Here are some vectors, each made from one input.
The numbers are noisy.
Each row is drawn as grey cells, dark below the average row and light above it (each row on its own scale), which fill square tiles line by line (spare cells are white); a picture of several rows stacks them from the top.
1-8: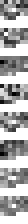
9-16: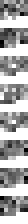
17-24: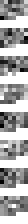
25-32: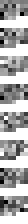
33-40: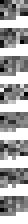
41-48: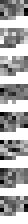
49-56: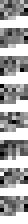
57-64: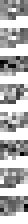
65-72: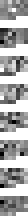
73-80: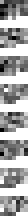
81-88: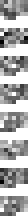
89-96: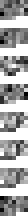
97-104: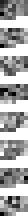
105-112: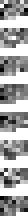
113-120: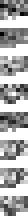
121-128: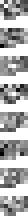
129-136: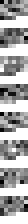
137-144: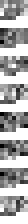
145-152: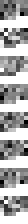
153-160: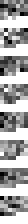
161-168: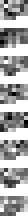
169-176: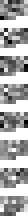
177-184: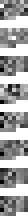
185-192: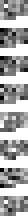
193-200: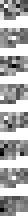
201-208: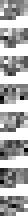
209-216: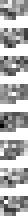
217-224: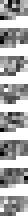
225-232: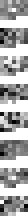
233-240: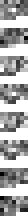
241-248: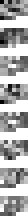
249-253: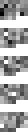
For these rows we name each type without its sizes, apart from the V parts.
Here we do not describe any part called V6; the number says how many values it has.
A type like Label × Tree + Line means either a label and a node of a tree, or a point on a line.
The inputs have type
(Bool × Circle + V6) × (Circle + Unit).
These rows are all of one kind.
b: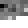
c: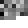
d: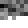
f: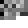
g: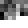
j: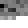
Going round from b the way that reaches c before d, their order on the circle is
b, j, f, c, g, d.
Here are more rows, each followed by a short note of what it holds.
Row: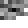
a value of V6
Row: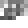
a point on a circle and a true/false value
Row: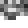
a point on each of two circles and a true/false value
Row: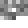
a point on each of two circles and a true/false value
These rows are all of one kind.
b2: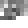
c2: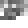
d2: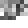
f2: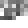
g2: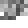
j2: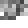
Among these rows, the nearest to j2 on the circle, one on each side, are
c2 and g2.
